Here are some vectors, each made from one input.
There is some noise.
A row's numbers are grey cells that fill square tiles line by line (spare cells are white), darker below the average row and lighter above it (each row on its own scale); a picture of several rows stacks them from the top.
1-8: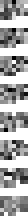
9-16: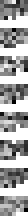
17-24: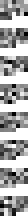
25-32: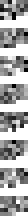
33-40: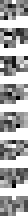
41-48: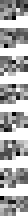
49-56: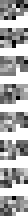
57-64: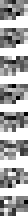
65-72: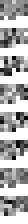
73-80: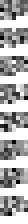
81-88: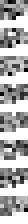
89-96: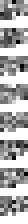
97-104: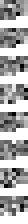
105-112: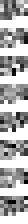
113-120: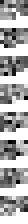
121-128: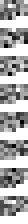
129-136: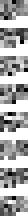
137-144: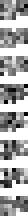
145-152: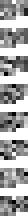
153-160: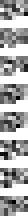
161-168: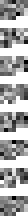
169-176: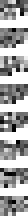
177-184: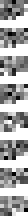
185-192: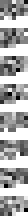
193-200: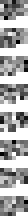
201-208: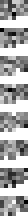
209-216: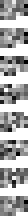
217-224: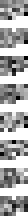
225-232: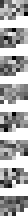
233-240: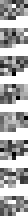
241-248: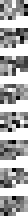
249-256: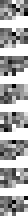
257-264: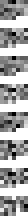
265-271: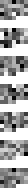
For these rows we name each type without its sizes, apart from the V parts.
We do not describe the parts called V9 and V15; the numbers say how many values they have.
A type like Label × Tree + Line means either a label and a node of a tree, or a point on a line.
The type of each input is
Bool × Bool × Bool + (Line + V15) × V9.
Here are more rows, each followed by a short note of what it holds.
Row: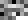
three true/false values
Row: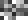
a value of V9 and a value of V15
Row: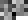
a point on a line and a value of V9
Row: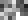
a value of V9 and a value of V15
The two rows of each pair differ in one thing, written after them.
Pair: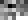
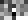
the value of V15
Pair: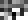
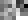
the value of V15
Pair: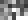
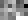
the value of V15
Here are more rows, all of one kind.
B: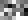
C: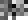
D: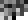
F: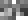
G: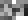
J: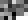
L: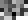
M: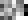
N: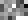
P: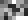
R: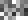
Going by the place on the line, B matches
G and M.
